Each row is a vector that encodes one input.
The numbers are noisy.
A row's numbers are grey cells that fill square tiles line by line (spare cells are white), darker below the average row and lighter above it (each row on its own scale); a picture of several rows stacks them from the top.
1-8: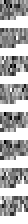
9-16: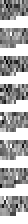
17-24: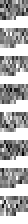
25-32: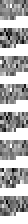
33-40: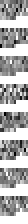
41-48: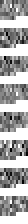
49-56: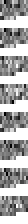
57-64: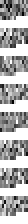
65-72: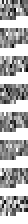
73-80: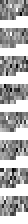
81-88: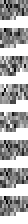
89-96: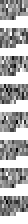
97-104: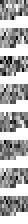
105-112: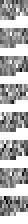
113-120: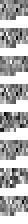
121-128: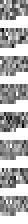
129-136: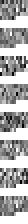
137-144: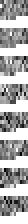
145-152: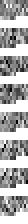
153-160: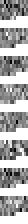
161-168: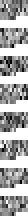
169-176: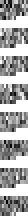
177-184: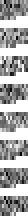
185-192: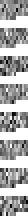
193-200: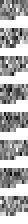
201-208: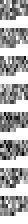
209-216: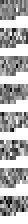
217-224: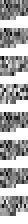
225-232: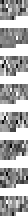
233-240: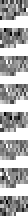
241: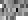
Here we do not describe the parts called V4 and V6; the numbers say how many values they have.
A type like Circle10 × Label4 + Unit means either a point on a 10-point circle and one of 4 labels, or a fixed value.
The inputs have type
(Bool × Line8 + V6) × V4 + Line7.
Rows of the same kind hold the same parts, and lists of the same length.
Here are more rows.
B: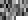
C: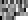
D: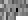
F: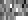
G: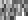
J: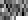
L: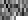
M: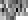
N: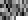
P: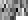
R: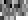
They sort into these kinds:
B, J, L, N, R
C, D, F
G, M, P

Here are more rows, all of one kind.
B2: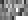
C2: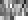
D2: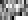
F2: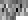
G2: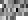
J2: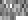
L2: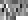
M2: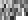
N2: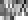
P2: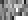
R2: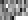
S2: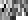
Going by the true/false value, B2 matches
J2, L2 and S2.
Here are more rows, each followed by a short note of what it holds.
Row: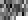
a point on a 7-point line
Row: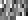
a point on an 8-point line, a true/false value and a value of V4
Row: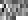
a point on an 8-point line, a true/false value and a value of V4
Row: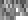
a value of V4 and a value of V6
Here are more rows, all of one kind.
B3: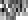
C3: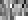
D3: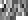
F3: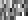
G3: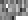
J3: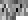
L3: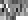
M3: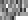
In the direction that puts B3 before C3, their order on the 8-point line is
M3, J3, G3, L3, F3, B3, C3, D3.
